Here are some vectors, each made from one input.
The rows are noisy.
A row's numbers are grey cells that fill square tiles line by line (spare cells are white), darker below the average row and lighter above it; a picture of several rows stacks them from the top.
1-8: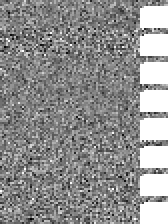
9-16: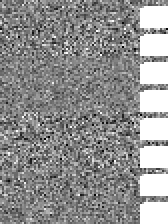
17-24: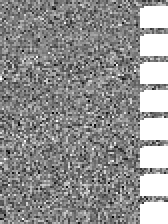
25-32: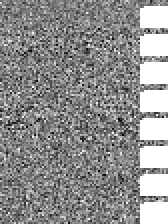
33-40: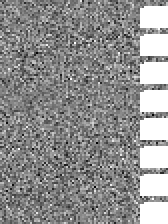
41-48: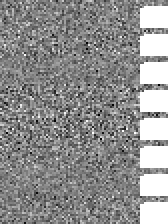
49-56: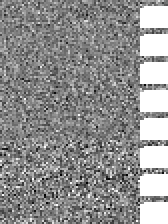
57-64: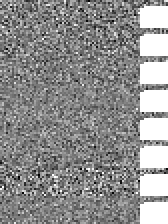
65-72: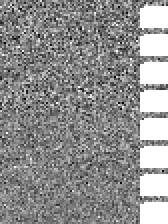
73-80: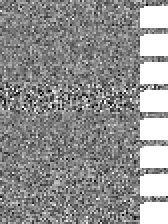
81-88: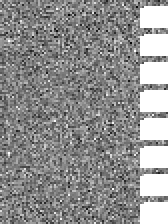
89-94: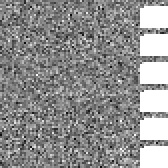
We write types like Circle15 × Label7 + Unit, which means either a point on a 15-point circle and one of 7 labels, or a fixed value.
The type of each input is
Line8 + Line10 × Tree10.
